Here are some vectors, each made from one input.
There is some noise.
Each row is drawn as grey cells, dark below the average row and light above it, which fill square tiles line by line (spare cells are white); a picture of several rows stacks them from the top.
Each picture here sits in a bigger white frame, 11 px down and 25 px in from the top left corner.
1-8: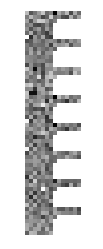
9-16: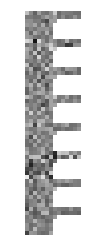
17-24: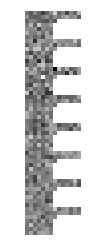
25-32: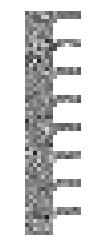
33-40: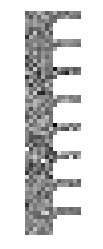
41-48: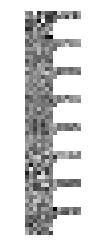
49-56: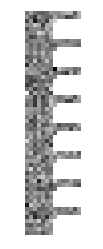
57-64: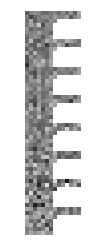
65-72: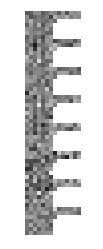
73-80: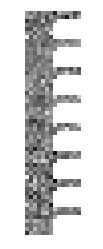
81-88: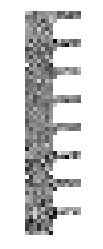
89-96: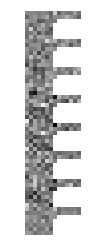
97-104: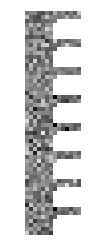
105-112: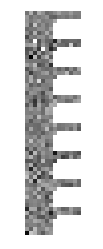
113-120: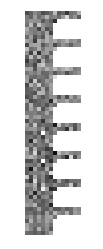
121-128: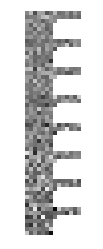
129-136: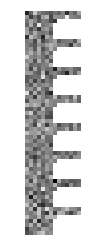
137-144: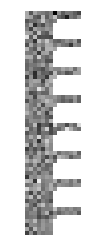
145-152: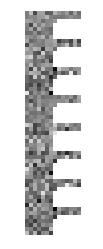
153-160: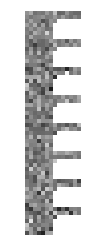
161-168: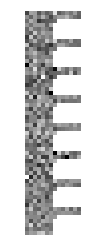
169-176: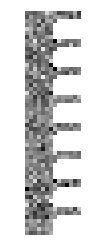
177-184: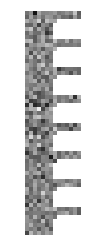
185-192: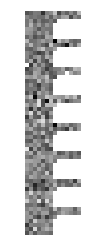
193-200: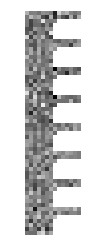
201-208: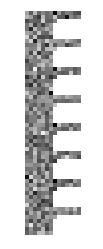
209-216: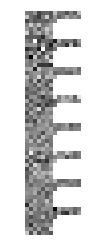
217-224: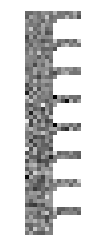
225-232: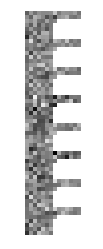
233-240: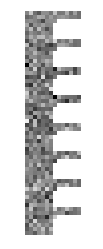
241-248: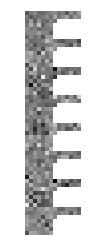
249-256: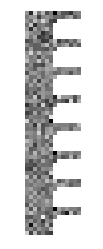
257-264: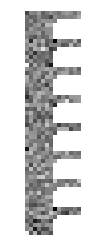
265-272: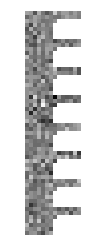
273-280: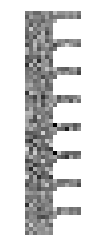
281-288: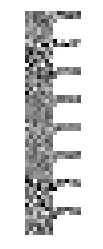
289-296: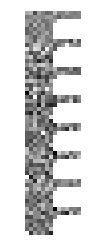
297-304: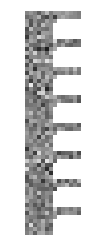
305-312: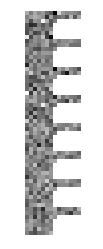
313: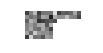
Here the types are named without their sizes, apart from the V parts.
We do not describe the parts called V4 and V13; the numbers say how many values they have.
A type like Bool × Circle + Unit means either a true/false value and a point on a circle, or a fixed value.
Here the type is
(Bool × Bool × Bool × Bool + V4) × V13 + Tree × Tree.
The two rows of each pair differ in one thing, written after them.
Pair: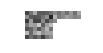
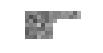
the value of V13
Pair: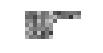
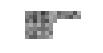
the value of V4
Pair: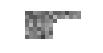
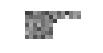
the value of V13
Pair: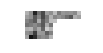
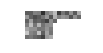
the value of V4
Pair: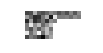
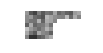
the value of V4
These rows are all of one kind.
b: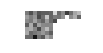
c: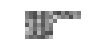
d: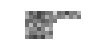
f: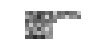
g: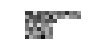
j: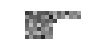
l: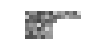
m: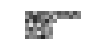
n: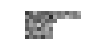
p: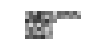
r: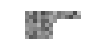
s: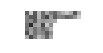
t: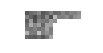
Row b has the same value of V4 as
d, f, l and p.
